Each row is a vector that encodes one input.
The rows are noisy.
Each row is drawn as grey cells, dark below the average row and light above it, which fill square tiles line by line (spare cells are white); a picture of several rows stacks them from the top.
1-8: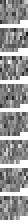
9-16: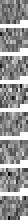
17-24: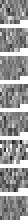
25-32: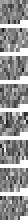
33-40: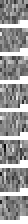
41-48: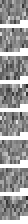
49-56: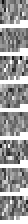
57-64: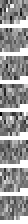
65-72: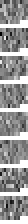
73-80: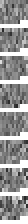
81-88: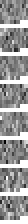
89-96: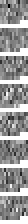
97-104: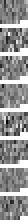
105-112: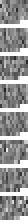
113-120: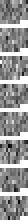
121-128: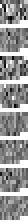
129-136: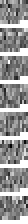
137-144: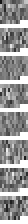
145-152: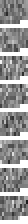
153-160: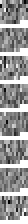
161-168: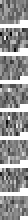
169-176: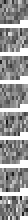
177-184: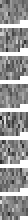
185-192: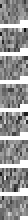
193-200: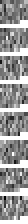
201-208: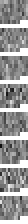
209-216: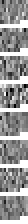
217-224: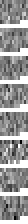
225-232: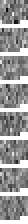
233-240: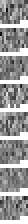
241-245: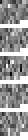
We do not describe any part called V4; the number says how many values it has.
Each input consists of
either a node of an 11-node tree, or a list of up to two items, each a true/false value and a value of V4.
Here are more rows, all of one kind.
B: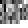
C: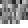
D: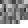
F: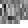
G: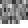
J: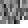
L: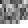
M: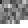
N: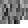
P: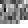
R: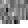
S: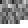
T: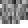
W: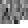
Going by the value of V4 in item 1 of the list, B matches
F, J and N.
